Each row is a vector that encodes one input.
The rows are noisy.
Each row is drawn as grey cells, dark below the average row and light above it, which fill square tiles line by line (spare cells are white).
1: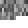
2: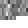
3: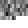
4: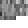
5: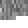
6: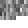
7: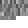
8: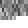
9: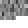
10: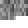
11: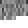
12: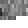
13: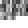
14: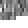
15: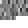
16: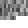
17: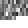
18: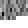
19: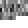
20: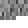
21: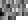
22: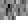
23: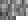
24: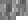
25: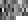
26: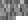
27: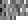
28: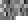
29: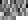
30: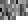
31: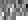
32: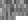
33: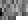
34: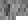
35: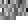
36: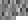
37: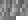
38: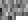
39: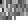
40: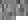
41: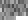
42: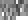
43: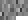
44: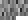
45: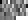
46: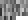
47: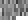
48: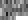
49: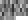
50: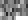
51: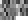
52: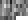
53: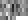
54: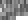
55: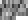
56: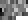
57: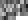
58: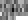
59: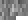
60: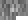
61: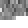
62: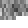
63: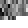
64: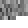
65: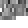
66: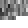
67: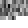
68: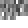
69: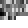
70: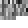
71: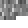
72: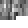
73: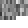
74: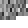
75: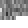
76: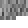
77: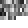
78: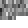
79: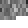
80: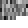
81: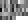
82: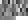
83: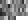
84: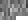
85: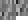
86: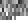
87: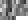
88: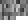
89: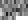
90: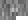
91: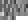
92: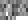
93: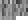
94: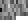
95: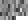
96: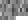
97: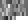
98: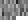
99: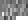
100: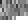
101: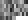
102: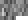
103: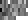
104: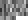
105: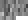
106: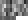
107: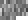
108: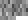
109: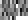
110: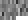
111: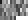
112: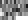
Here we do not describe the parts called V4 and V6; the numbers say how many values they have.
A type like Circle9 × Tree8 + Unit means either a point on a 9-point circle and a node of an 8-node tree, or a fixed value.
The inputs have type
Bool × Circle5 × V4 × V6.
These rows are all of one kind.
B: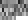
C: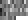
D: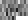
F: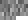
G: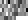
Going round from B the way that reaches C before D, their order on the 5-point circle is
B, F, C, D, G.
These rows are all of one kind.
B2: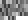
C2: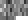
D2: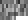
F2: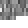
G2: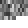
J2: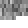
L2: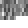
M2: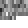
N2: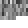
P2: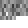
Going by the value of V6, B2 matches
G2 and M2.
